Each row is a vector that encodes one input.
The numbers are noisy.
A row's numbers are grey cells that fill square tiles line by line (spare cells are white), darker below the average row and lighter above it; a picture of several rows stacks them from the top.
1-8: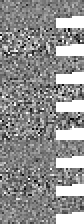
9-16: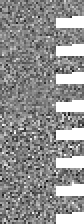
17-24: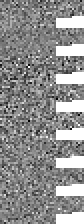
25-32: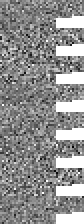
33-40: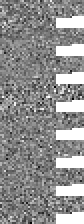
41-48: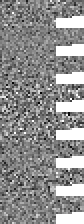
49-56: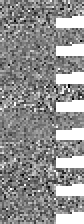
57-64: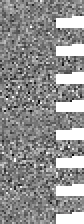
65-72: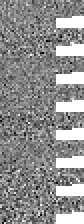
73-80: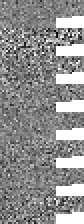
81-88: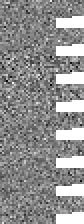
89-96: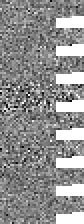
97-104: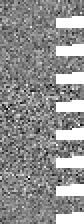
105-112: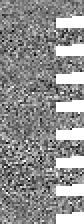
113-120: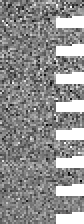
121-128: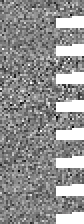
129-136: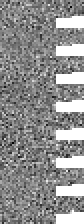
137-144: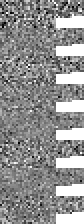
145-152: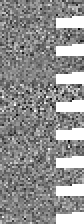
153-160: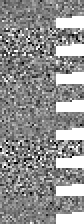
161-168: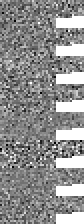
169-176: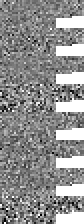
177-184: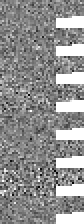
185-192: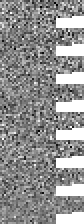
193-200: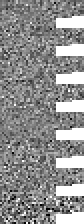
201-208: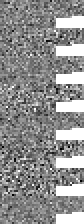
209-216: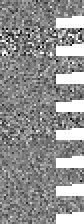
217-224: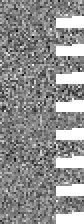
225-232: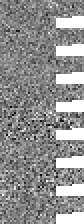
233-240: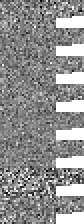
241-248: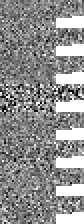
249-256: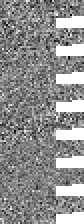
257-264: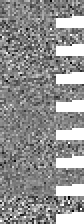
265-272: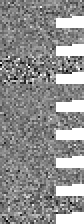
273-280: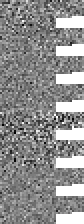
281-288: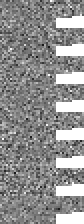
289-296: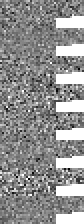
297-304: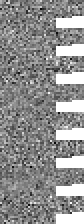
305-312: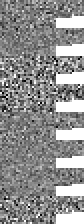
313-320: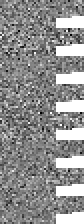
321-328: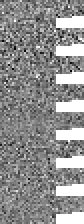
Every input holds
one of 9 labels and a node of each of two 10-node trees, together with either a fixed value, or a node of a 10-node tree.
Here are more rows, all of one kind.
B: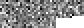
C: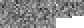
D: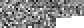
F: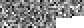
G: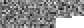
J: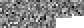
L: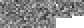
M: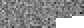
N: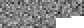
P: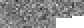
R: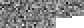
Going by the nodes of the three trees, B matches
C, J, L and P.
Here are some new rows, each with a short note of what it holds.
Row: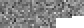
one of 9 labels and a node of each of two 10-node trees
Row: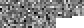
one of 9 labels and a node of each of two 10-node trees
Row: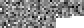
one of 9 labels and a node of each of three 10-node trees
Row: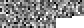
one of 9 labels and a node of each of two 10-node trees
